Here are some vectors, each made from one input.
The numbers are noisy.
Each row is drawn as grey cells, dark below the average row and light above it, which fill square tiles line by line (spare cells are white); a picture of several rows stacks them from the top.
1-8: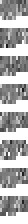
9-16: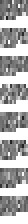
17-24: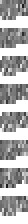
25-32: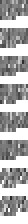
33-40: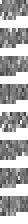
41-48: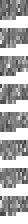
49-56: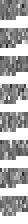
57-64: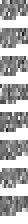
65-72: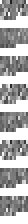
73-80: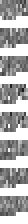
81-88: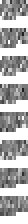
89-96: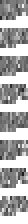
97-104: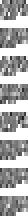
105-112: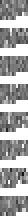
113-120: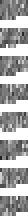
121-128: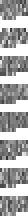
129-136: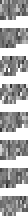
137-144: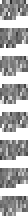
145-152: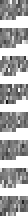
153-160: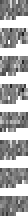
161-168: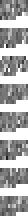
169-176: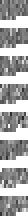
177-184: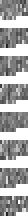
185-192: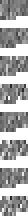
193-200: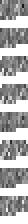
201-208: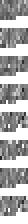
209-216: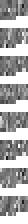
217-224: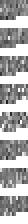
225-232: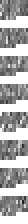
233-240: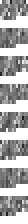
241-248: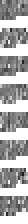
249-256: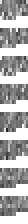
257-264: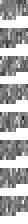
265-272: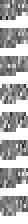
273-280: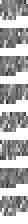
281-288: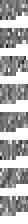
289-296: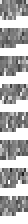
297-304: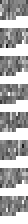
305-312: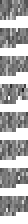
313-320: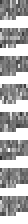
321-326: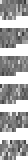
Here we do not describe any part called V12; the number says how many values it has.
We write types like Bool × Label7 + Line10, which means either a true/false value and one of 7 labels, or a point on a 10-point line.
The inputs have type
Bool × Line4 × (Line7 + V12) + Line13.
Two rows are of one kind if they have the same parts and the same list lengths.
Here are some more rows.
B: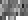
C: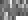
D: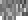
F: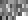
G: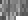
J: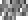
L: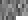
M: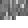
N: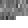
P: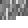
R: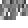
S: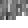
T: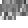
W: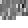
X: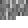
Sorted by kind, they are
B, G, N
C, F, L, M, P, S, X
D, J, R, T, W

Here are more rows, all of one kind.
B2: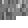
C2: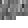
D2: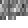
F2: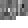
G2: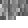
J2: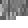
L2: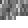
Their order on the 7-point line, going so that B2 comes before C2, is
F2, D2, B2, C2, L2, G2, J2.
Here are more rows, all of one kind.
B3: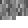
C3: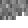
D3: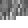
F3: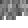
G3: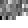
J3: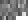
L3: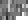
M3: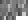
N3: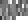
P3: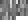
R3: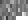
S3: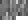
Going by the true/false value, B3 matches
D3, N3, P3 and S3.
